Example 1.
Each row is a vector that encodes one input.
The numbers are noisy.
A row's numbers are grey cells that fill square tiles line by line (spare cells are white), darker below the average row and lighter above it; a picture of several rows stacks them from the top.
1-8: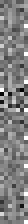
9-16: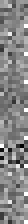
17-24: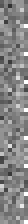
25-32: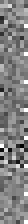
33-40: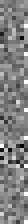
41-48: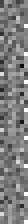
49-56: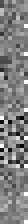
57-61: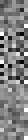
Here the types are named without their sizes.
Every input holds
either a fixed value, or a node of each of two trees.
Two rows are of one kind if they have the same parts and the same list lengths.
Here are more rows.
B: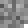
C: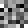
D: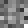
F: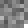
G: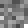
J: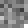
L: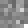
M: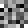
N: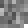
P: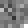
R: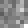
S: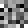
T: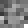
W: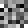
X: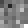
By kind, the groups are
B, D, F, G, J, L, N, P, R, T, X
C, M, S, W

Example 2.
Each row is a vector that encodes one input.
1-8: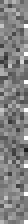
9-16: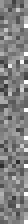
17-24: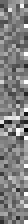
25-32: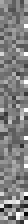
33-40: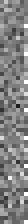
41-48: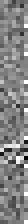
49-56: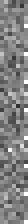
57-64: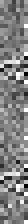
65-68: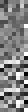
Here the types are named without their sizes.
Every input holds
a list of points on a line.
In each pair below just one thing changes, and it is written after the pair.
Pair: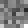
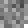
the place on the line in item 1 of the list
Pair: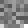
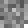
the place on the line in item 1 of the list
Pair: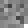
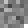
the place on the line in item 2 of the list
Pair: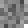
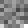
the place on the line in item 1 of the list
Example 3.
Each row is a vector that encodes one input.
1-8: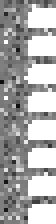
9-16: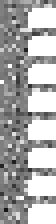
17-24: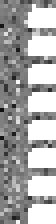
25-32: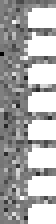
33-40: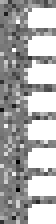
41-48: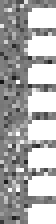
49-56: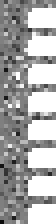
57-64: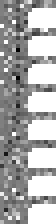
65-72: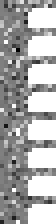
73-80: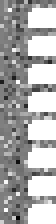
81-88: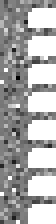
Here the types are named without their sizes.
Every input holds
a point on a line and four true/false values.
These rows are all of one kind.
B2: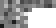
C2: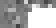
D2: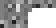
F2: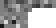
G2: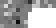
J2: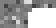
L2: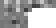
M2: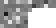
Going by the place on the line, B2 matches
L2 and M2.
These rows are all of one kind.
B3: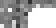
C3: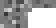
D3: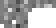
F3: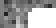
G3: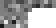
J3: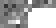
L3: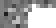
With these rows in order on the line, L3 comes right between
D3 and J3.
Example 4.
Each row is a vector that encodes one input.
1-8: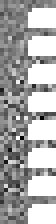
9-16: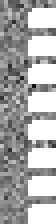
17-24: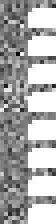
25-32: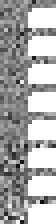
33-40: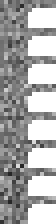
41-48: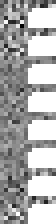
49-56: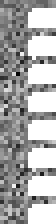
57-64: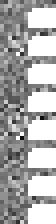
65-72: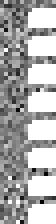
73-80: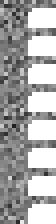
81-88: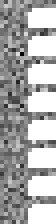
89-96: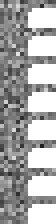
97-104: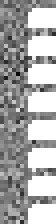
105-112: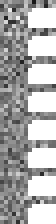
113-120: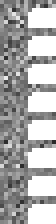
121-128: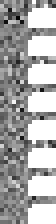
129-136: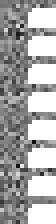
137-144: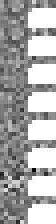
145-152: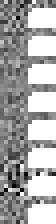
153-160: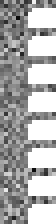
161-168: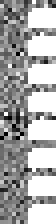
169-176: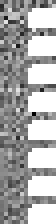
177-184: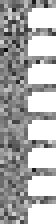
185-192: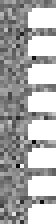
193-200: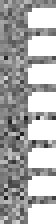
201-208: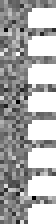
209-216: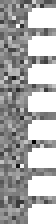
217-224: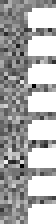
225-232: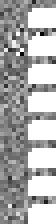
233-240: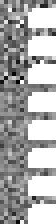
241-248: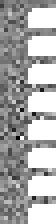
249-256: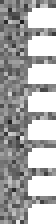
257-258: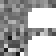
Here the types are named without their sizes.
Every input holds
either a point on a circle, or a point on a line.
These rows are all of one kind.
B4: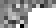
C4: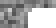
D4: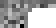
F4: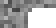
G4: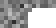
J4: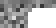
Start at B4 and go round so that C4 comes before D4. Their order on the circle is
B4, F4, C4, G4, J4, D4.
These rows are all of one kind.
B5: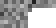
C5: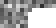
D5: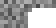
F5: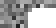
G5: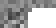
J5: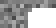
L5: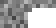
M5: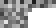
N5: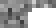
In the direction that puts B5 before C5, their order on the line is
L5, N5, D5, F5, J5, B5, M5, G5, C5.
